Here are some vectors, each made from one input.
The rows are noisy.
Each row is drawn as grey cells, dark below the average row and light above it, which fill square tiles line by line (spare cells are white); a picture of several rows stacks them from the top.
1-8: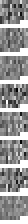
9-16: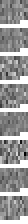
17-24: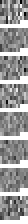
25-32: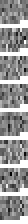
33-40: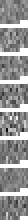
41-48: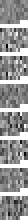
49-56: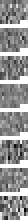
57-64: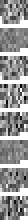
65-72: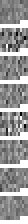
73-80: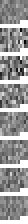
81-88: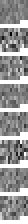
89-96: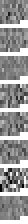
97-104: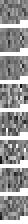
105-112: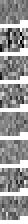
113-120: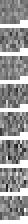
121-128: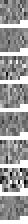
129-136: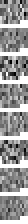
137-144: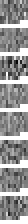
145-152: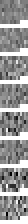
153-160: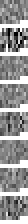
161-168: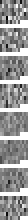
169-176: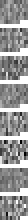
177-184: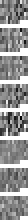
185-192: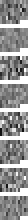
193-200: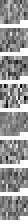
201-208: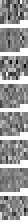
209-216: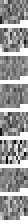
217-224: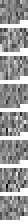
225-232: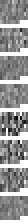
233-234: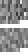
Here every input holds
either a point on a 6-point circle, or a point on a 4-point line and a true/false value, or a point on a 5-point line.
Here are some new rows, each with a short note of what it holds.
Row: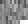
a point on a 5-point line
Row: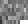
a point on a 4-point line and a true/false value
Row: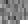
a point on a 6-point circle
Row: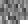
a point on a 6-point circle
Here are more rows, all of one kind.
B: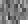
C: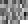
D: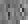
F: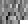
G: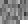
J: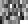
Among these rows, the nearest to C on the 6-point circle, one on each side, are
B and J.
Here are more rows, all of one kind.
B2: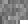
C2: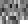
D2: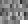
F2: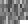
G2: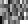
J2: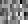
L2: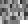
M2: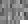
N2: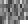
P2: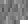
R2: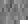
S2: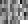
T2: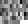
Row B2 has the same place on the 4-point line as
G2, J2 and L2.
